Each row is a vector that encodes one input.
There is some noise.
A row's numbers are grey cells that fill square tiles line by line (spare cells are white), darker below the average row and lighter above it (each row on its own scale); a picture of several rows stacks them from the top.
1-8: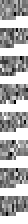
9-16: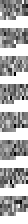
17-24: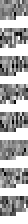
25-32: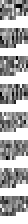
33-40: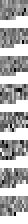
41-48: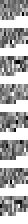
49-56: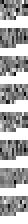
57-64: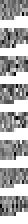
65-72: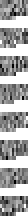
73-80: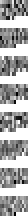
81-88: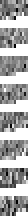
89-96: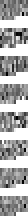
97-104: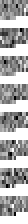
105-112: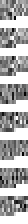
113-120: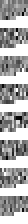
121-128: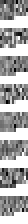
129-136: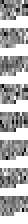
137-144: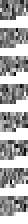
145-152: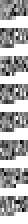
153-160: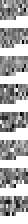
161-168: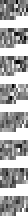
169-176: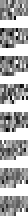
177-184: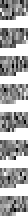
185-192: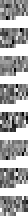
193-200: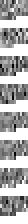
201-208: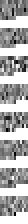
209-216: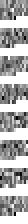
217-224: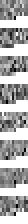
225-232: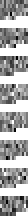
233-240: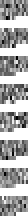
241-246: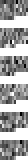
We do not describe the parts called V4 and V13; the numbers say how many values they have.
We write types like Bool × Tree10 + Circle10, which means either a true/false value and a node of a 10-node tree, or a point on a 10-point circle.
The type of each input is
(Bool × Bool × Bool × V4 + V13) × Label11.
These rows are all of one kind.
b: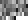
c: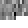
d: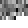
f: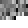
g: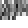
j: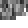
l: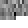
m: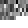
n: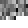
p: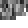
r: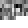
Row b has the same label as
d, f and n.
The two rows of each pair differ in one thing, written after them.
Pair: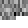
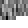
the label
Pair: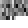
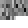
one of the three true/false values
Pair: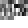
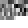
the value of V4
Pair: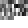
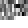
one of the three true/false values
